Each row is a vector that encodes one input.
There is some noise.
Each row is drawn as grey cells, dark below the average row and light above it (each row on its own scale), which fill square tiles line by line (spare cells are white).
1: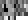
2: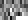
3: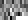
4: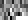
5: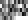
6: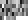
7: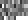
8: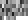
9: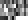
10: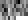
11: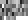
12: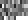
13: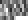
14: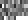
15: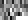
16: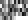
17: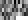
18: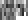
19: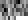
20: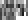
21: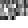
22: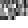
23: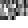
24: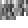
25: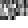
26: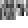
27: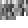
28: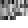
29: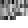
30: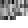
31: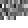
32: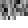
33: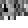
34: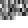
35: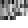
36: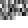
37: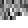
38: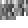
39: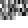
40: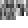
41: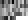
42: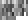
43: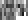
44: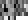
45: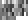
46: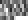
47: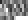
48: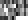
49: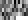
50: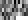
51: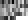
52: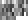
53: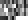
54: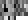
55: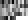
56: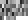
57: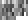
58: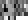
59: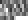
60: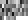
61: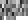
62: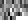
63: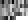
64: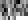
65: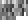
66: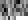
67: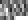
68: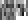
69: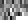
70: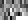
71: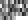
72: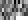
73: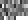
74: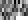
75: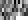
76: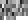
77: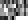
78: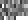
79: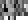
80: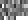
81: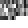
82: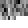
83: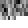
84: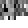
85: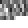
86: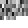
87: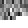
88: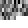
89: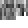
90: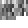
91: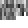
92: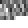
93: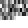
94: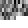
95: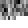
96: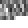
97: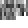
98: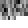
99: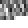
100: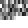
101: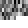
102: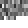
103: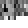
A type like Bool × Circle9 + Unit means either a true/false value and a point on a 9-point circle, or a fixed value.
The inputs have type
Line12.
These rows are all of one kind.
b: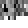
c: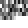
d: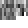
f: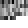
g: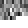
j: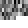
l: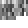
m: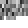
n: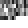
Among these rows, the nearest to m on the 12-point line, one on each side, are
b and l.
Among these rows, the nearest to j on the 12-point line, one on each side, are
b and c.
